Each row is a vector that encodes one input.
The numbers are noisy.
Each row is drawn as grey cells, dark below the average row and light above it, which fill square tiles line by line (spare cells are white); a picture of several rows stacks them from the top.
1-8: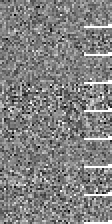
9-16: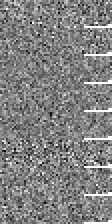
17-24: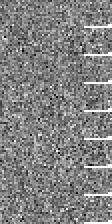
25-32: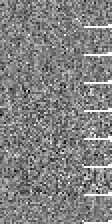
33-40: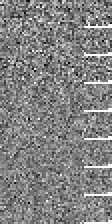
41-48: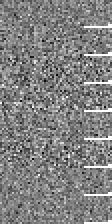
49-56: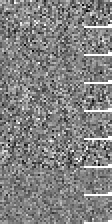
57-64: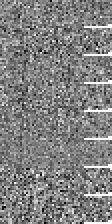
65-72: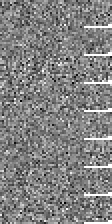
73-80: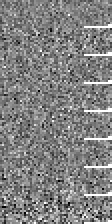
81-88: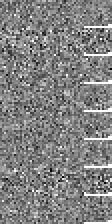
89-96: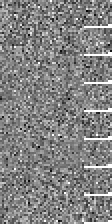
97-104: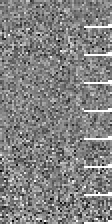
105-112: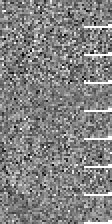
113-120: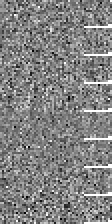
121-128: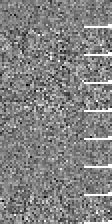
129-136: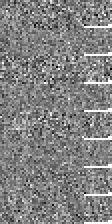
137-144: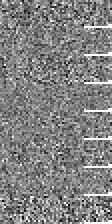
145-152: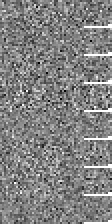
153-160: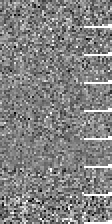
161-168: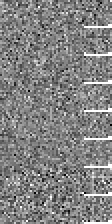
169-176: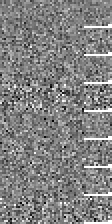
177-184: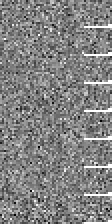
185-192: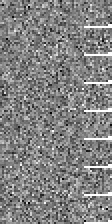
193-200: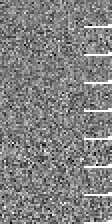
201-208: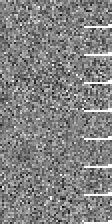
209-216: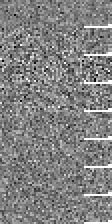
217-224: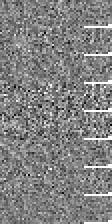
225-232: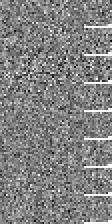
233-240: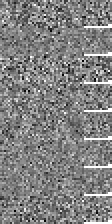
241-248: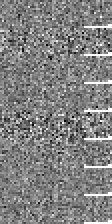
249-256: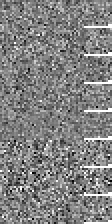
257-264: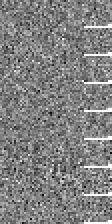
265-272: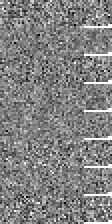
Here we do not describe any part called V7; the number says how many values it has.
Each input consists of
a point on a 4-point line and a true/false value, together with either a node of an 11-node tree, or a list of up to two values of V7.
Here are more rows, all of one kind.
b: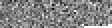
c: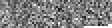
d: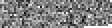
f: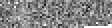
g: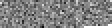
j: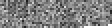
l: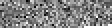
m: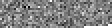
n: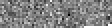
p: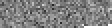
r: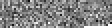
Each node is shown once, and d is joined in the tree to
b, c, g and p.
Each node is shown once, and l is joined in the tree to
c and j.
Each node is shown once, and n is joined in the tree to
c, f, m and r.
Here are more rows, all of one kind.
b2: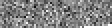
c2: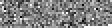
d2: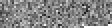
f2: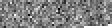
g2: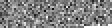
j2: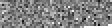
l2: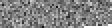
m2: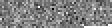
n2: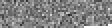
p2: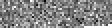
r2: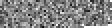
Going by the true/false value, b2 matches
j2, l2 and n2.
